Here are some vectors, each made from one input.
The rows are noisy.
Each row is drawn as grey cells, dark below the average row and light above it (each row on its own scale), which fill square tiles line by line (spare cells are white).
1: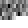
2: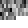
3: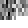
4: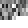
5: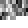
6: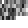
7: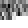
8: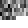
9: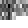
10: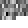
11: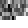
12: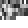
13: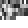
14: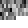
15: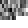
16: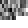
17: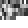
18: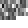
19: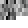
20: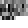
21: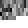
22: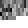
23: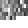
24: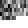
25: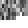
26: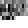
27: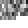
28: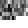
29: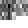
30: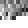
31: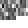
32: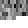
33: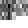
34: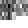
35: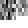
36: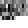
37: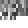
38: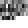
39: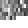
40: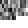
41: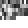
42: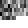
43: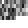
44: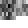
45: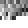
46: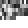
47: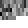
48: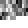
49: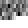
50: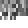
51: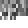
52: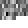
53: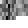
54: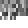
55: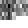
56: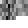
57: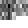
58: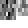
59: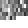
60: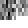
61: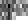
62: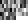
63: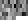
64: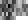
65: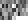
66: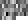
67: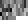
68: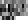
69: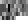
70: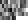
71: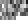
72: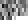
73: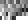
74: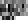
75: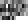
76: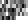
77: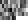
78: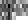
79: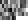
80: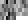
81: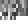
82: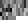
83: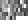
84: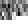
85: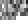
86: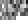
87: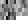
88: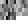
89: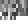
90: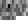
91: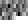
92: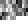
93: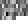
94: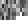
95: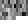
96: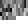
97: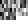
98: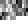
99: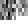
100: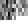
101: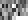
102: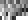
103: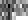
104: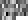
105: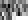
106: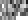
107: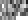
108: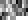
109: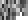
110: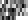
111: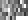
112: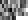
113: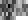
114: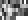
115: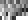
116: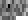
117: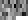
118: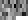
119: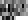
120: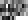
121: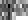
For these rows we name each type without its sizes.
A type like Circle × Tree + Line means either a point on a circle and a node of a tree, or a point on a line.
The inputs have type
Bool × Line + Label.
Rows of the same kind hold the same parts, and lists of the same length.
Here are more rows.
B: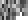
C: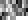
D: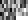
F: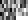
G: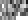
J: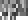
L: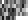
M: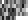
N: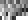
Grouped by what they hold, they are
B, D, F, L, M
C, G, J, N

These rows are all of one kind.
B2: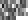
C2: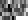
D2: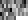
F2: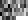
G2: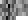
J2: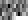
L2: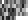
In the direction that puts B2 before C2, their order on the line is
L2, G2, J2, B2, C2, F2, D2.
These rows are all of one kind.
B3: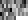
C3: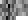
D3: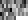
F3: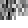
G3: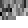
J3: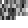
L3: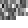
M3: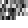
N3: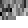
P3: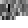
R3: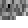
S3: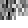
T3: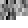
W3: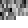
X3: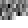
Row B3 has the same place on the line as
D3, G3, N3 and W3.
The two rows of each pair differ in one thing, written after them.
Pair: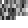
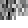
the place on the line
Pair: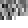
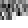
the true/false value
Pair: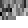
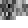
the place on the line
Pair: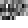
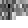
the place on the line
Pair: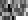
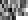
the true/false value
